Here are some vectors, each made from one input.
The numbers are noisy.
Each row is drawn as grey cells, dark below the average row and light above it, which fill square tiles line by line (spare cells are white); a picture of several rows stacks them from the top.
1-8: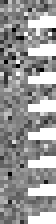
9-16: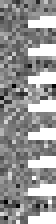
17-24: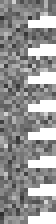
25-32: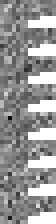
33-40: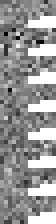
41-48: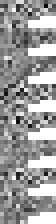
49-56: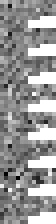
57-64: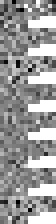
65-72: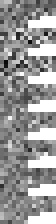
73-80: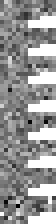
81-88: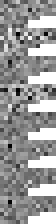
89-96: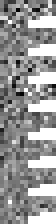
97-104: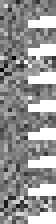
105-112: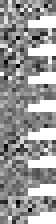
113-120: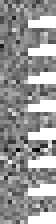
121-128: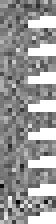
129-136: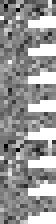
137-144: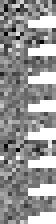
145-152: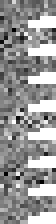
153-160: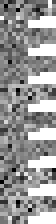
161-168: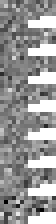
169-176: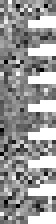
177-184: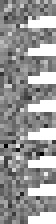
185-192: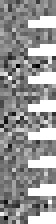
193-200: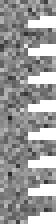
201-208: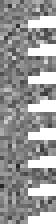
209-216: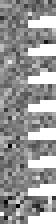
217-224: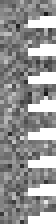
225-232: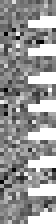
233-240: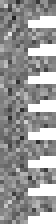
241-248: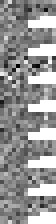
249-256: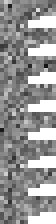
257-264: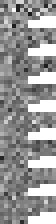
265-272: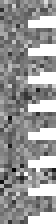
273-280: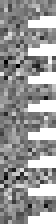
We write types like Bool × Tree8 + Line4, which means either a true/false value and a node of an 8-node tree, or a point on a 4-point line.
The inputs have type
(Bool × Bool × Bool × Bool + Line7) × Line7 + Tree10.
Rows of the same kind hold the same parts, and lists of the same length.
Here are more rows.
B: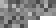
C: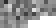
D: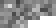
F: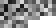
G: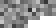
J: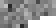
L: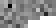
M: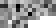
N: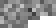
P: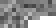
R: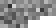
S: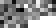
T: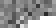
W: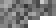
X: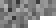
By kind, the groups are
B, D, G, J, L, N, T, X
C, P, R, W
F, M, S

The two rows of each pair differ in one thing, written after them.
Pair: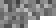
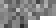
one of the four true/false values
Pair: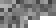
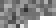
the place on the 7-point line
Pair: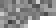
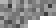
the place on the 7-point line
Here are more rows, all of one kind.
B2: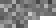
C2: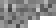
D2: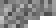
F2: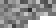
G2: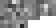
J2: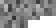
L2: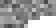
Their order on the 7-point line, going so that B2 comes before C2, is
G2, B2, J2, C2, D2, L2, F2.
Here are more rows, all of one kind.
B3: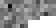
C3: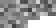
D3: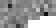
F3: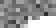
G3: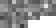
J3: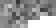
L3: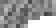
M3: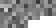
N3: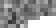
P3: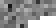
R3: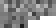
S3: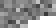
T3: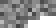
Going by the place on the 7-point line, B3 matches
P3 and R3.
